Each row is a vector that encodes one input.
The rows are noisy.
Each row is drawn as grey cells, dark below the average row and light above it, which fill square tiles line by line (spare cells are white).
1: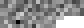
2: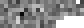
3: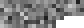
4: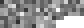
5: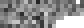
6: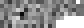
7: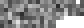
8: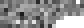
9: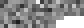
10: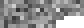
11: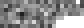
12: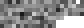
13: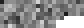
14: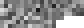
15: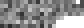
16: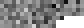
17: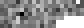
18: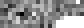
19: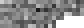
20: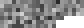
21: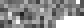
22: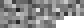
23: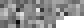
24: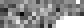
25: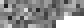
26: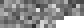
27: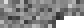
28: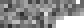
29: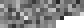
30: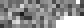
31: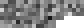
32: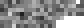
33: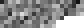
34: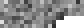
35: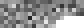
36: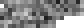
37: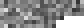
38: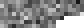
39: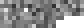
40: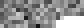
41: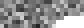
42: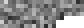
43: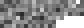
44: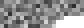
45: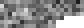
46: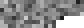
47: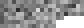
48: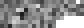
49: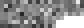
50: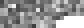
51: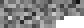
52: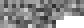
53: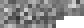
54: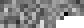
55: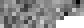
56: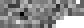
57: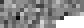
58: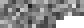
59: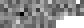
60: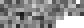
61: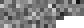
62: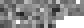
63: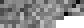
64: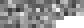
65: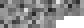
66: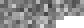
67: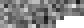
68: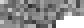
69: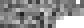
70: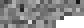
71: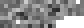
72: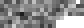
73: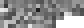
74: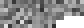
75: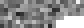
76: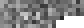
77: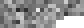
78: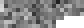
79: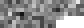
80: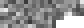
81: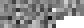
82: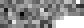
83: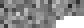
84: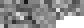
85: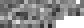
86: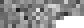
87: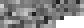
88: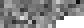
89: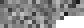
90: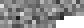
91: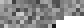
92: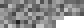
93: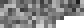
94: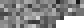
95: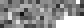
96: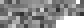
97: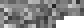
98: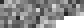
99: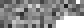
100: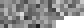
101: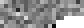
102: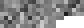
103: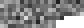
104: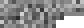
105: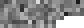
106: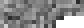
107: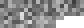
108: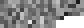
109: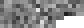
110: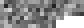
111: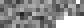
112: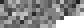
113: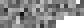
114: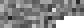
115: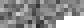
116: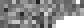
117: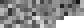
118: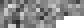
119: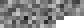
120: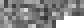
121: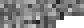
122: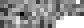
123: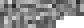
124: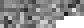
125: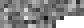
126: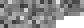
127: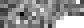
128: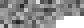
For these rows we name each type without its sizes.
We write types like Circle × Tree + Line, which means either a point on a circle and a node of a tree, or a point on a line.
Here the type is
(Bool × Circle + Unit) × Label.
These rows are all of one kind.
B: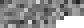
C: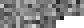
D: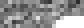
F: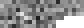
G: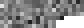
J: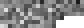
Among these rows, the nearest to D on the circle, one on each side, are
B and F.
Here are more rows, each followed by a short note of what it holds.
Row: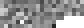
a point on a circle, a label and a true/false value
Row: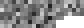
a point on a circle, a label and a true/false value
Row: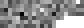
a label
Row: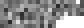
a label
